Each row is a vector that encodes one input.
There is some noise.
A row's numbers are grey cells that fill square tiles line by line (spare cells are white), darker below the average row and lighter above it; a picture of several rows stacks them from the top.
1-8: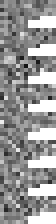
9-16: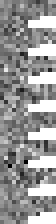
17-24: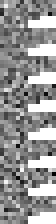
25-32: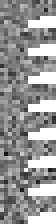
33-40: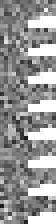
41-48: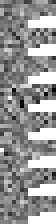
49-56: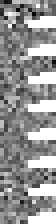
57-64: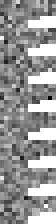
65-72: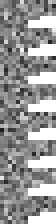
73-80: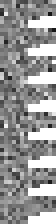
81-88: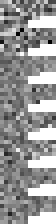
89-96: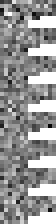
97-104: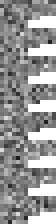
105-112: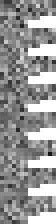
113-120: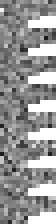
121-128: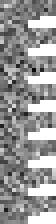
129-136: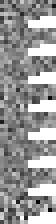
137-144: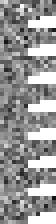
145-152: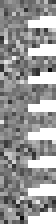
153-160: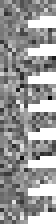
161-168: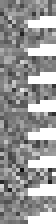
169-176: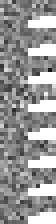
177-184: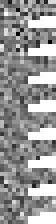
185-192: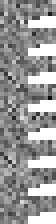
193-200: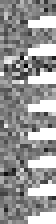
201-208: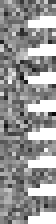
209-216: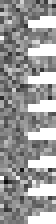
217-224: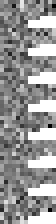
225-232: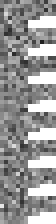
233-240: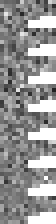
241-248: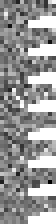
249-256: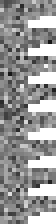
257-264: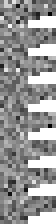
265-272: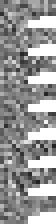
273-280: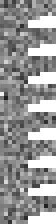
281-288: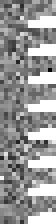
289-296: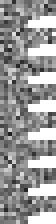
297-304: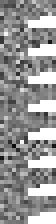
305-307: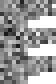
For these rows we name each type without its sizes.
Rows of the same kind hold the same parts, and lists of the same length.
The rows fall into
2 kinds.
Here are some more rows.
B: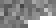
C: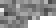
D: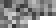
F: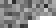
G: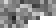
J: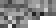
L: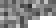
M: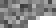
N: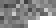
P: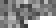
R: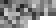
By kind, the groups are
B, C, F, G, L, M, N, P
D, J, R

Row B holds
a point on a circle and a true/false value.
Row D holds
a label and a true/false value.
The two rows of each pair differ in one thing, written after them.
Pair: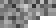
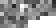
the place on the circle
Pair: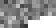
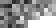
the place on the circle
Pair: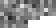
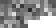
the true/false value
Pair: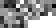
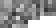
the true/false value
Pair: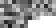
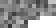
the true/false value
